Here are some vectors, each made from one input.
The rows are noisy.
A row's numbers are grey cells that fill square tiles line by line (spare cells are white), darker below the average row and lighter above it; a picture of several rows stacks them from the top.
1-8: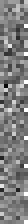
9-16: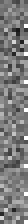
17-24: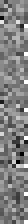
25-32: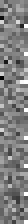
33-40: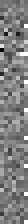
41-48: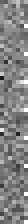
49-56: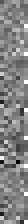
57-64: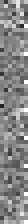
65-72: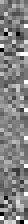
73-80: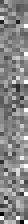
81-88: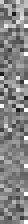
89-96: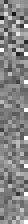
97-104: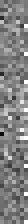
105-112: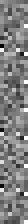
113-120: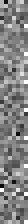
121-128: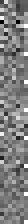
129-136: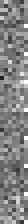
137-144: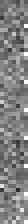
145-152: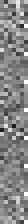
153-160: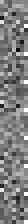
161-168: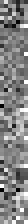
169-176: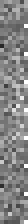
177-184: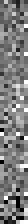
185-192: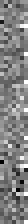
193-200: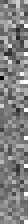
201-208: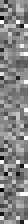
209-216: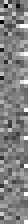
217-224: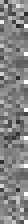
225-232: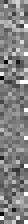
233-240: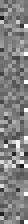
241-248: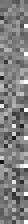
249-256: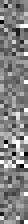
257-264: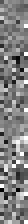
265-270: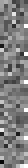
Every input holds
a point on a 10-point line.
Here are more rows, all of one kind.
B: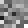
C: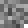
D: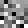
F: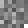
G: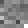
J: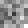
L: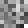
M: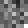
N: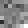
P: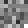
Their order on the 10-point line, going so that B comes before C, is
P, F, M, B, D, C, L, G, N, J.
